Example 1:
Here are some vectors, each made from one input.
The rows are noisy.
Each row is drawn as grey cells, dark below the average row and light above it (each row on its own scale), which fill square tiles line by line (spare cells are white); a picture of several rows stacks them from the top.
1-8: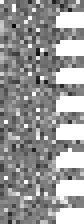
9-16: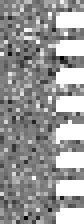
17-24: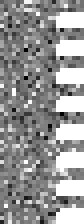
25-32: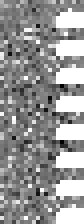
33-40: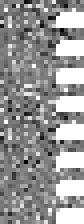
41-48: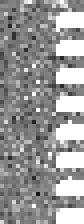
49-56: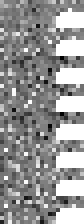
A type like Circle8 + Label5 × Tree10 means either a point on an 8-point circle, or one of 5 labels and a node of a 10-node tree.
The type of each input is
Bool × Bool × Bool × Bool.
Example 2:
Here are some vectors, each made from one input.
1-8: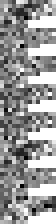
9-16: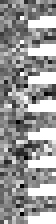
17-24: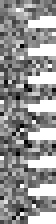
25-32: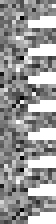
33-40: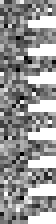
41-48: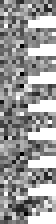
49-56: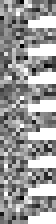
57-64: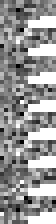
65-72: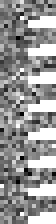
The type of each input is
Bool × Bool × Bool × Bool.
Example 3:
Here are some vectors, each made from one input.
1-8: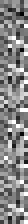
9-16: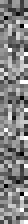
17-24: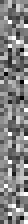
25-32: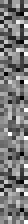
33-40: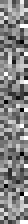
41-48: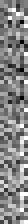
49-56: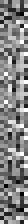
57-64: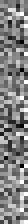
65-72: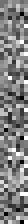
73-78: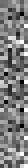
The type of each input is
Line13.
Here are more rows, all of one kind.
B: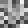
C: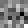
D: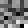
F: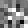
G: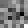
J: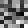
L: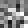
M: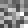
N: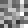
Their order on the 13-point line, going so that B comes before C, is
F, L, M, N, B, C, G, J, D.
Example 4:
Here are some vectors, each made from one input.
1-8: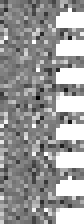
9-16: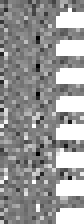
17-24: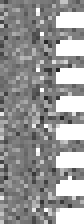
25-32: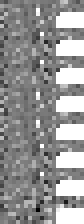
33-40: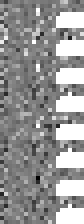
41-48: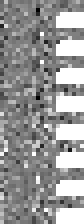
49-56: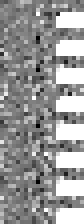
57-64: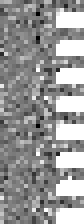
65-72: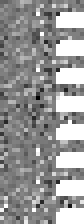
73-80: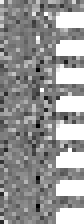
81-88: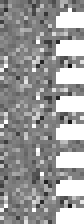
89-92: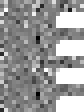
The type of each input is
Bool × Bool × Bool.
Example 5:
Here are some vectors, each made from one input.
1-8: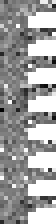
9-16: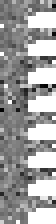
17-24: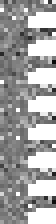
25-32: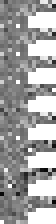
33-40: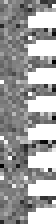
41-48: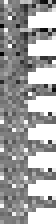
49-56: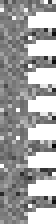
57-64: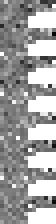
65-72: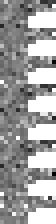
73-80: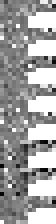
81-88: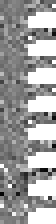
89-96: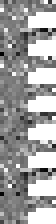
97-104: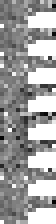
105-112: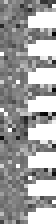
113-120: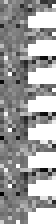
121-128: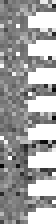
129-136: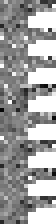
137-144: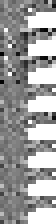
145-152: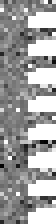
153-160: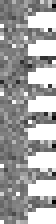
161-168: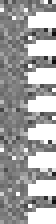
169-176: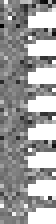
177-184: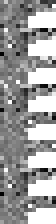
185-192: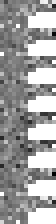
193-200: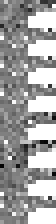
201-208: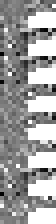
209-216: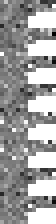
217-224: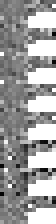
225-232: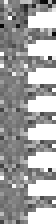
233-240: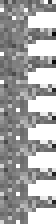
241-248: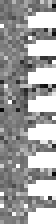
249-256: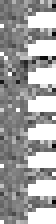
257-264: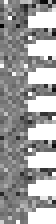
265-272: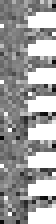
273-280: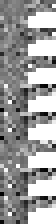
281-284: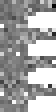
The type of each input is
Line7.
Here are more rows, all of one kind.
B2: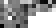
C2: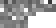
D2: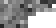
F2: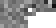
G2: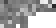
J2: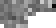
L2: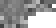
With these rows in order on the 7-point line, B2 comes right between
D2 and F2.
